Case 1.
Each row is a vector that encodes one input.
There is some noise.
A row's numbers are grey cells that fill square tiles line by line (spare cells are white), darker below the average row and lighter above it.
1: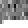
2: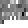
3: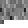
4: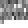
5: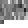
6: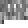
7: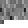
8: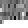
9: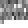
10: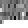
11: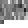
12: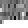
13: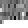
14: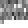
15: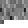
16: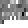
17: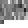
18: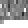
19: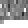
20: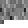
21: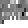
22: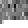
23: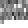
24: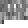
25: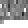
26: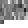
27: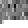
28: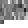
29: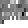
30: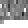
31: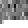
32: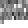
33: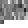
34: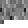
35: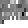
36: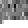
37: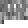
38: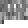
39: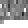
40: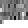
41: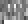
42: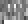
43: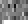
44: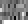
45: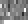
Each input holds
three true/false values.
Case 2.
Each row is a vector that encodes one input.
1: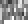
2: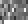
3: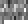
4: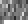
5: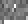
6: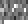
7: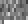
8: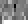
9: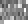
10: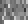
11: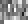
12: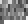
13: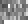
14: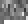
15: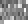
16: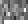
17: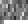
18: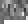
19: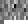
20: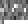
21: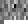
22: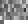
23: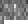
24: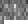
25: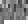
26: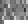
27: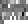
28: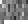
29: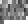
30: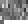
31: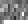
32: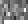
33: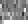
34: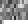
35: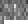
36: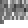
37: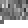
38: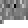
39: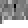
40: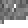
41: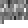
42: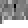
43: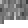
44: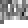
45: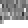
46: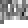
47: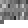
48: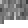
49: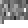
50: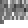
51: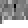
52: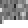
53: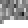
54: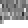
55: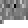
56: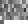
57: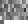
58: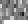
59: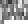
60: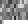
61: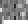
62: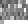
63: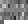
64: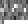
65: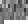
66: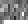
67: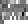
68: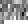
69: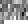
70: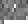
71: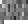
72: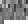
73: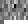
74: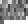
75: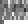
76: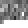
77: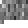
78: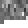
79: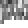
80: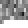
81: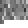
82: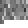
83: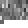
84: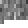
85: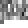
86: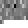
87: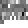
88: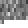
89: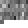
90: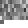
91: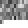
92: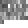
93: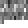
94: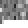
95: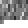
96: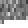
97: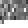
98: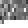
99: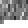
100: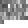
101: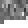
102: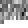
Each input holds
five true/false values.
